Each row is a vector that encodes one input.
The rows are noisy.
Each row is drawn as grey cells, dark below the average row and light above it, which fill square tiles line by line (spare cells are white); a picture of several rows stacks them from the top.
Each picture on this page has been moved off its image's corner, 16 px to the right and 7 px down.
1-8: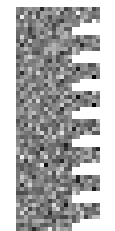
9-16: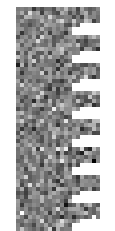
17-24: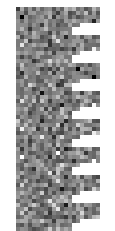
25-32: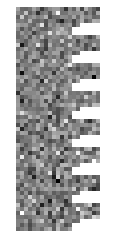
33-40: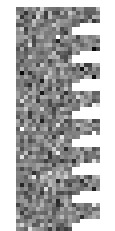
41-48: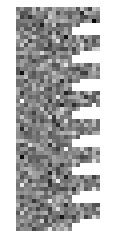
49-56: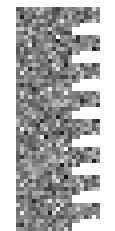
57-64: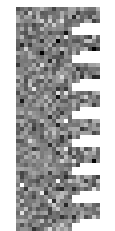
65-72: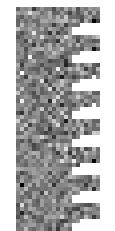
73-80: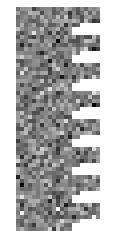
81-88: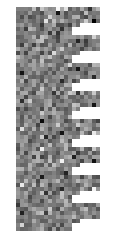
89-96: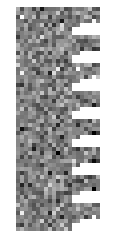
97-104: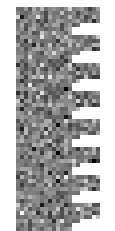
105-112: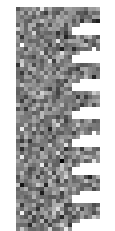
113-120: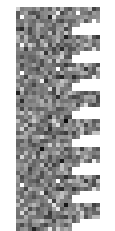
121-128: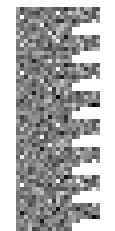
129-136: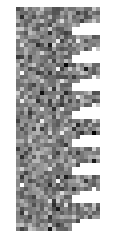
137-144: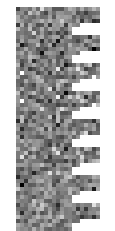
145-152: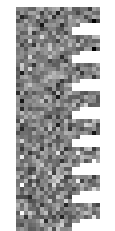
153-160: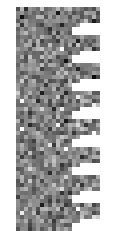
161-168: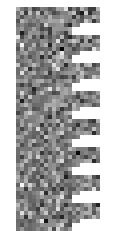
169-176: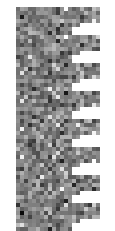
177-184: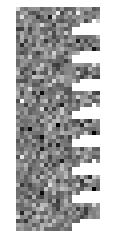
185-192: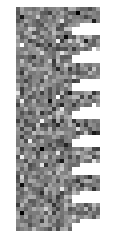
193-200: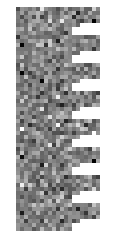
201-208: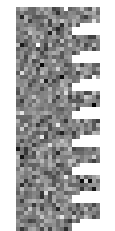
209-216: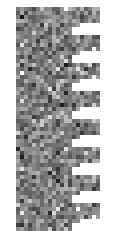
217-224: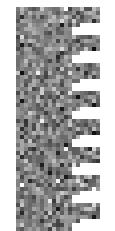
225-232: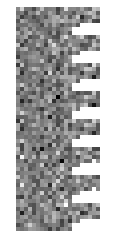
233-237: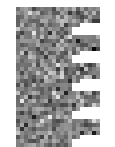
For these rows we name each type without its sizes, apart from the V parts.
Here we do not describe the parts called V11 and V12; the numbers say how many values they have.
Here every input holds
a node of a tree, together with either a point on a line, or a value of V11 and a value of V12.
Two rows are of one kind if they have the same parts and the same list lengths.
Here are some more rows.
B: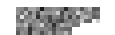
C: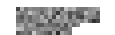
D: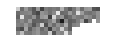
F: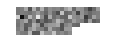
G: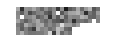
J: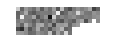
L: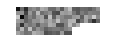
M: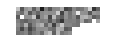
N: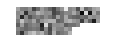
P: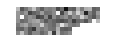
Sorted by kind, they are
B, D, G, J, M, P
C, F, L, N

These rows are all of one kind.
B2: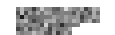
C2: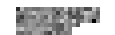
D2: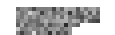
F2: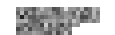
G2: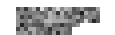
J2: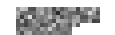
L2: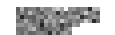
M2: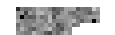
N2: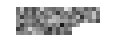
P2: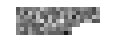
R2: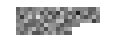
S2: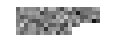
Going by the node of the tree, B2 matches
F2 and N2.
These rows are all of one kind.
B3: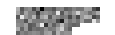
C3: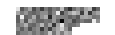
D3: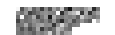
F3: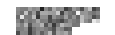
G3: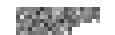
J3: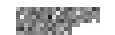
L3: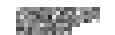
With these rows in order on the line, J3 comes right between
C3 and D3.
